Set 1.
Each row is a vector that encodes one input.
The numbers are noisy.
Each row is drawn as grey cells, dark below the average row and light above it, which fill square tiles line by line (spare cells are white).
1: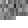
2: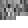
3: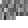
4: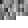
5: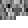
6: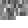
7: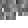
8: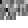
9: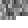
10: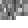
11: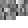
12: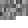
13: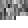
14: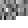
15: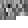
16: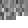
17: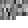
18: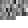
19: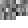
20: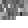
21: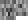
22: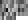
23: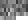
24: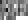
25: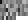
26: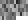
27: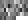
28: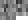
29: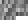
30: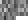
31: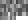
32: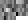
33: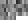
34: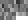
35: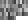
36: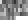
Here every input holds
a point on a 4-point line and a true/false value.
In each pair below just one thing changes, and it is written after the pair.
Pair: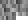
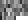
the place on the 4-point line
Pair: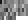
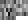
the true/false value
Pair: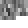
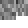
the true/false value
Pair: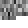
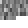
the place on the 4-point line
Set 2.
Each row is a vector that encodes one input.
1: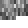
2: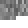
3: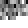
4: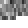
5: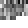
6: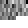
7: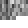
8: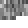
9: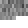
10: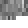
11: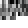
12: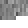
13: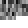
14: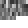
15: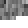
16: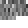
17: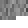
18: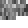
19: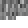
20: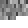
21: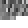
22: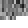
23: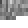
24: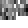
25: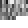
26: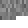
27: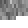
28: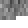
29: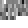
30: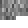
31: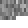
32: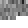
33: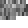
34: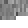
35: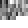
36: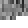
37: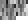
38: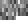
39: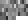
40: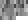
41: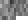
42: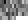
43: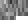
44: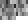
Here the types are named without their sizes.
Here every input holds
a list of points on a circle.
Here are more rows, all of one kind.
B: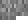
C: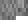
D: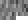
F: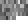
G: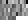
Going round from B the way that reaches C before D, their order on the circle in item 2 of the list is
B, C, F, D, G.
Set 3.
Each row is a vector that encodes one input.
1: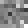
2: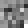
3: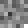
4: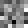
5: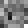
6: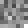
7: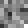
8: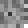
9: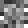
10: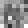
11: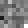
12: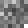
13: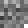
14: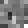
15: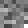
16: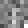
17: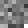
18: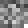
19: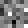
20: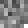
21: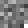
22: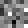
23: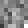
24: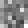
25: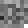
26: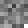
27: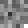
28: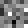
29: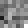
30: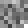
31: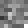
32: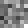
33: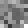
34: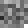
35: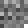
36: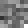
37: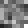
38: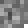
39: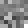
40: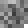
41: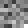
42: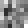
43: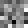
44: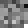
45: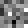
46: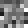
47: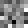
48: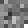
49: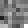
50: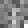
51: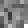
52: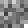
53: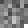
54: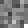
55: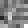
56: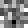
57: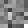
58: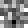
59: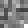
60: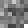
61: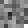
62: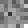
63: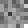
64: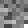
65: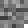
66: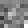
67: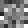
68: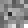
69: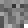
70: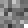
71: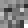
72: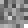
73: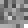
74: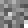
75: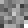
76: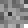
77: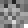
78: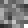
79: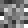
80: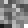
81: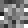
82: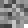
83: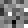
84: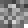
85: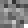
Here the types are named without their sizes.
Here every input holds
a point on a line, together with either a fixed value, or four true/false values.
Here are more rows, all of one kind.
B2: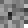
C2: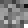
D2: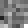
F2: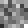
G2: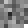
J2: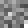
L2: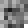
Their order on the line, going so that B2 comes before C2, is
L2, J2, D2, F2, B2, G2, C2.
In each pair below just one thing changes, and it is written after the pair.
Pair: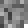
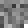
the place on the line
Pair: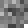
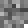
the place on the line
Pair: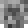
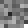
the place on the line
